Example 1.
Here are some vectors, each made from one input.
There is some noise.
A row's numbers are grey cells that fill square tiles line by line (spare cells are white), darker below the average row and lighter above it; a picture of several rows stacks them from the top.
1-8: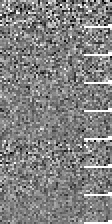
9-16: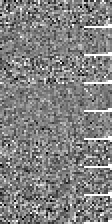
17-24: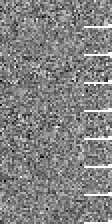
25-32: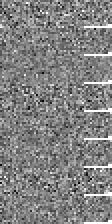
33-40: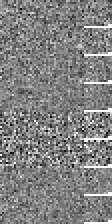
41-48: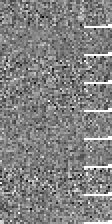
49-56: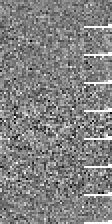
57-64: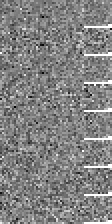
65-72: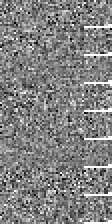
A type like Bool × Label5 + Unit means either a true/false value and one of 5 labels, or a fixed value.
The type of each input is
Label7 + Tree10.
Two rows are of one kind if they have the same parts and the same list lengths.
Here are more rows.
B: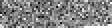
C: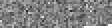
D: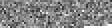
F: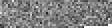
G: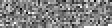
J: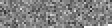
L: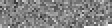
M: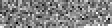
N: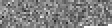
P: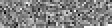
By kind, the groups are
B, D, J, L, M, P
C, F, G, N

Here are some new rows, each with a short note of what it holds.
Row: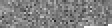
a node of a 10-node tree
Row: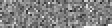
a node of a 10-node tree
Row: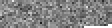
a node of a 10-node tree
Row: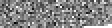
one of 7 labels
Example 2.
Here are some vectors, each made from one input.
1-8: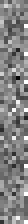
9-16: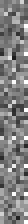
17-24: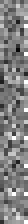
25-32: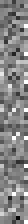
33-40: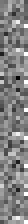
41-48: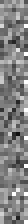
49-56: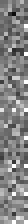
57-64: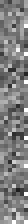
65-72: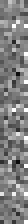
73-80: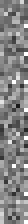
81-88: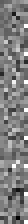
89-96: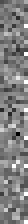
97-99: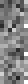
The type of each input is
Bool × Bool × Bool × Bool × Line8.
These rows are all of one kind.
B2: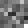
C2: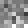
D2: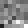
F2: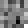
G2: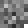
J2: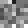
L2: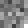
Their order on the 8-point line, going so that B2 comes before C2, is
F2, G2, L2, B2, D2, C2, J2.
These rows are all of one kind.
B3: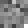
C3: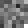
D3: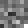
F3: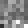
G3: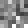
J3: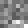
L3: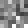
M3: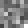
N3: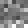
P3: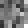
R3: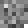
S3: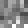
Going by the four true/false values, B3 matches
G3, L3 and M3.
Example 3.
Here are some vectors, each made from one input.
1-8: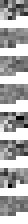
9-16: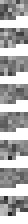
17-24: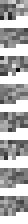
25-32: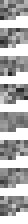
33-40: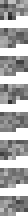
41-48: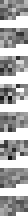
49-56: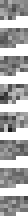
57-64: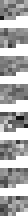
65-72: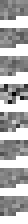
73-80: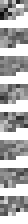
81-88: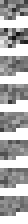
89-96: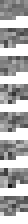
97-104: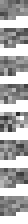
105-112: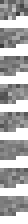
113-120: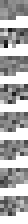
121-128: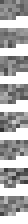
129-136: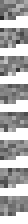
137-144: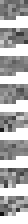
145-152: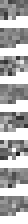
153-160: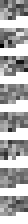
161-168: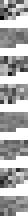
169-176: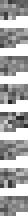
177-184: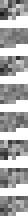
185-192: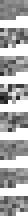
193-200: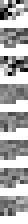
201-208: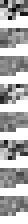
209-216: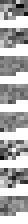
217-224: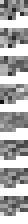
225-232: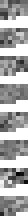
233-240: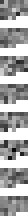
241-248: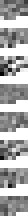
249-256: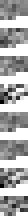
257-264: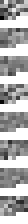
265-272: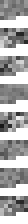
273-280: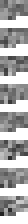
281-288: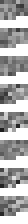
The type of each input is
Label8 + Tree10.
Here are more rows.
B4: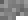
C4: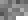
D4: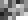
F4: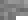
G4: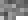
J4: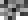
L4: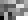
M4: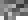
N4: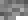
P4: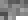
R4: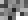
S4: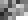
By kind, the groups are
B4, F4, L4
C4, D4, G4, J4, M4, N4, P4, R4, S4

